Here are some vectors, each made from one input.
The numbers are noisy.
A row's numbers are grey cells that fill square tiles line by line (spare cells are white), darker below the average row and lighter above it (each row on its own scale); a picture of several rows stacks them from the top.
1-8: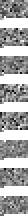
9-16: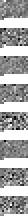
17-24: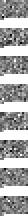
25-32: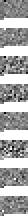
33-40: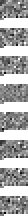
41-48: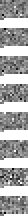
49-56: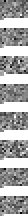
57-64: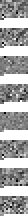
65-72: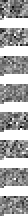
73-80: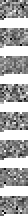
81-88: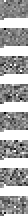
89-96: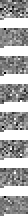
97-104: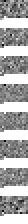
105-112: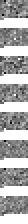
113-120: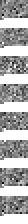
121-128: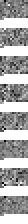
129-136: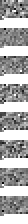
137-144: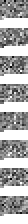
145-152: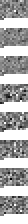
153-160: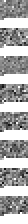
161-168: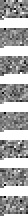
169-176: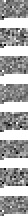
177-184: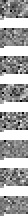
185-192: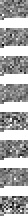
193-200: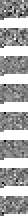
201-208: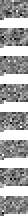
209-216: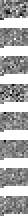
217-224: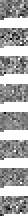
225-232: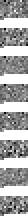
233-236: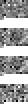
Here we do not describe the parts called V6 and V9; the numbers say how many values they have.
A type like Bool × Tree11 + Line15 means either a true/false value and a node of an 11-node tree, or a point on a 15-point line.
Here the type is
Bool × ((Line4 + Line8) × V6 + V9).
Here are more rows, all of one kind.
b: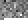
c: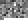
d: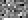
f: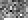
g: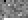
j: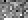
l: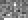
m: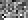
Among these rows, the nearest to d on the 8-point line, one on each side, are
f and m.
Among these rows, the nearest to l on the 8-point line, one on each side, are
c and f.
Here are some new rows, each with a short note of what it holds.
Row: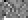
a point on a 4-point line, a true/false value and a value of V6
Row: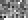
a point on a 4-point line, a true/false value and a value of V6
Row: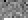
a point on a 4-point line, a true/false value and a value of V6
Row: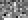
a point on an 8-point line, a true/false value and a value of V6
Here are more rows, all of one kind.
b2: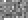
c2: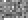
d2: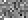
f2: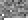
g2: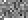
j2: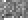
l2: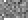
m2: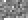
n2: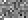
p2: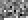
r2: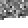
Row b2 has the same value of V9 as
c2 and m2.
